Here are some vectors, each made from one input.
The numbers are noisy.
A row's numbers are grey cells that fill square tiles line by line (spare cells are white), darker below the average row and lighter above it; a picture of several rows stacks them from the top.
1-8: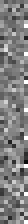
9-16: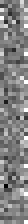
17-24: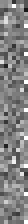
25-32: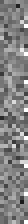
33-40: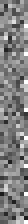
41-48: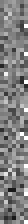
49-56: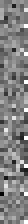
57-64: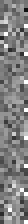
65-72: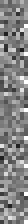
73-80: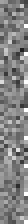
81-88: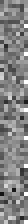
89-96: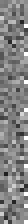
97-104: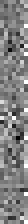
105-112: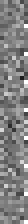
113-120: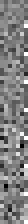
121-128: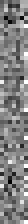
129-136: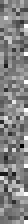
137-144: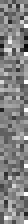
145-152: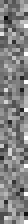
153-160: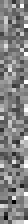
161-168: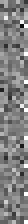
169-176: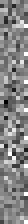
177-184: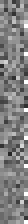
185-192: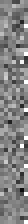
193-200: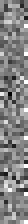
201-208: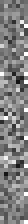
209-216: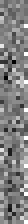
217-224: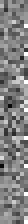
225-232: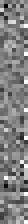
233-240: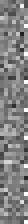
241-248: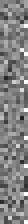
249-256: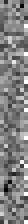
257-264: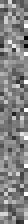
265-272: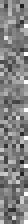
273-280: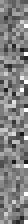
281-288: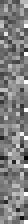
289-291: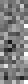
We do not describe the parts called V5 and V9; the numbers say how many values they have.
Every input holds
a true/false value and a value of V9, together with either a point on a 7-point line, or a value of V5.
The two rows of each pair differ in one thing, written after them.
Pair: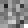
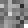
the value of V5
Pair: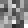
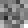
the value of V5
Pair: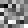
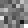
the value of V9
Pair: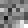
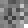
the value of V9
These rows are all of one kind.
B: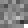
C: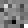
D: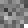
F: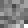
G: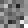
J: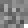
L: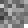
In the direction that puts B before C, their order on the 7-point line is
L, B, J, D, C, G, F.
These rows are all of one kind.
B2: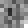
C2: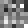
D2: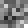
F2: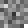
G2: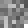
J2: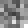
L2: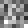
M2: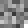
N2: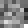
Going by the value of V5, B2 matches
D2 and G2.
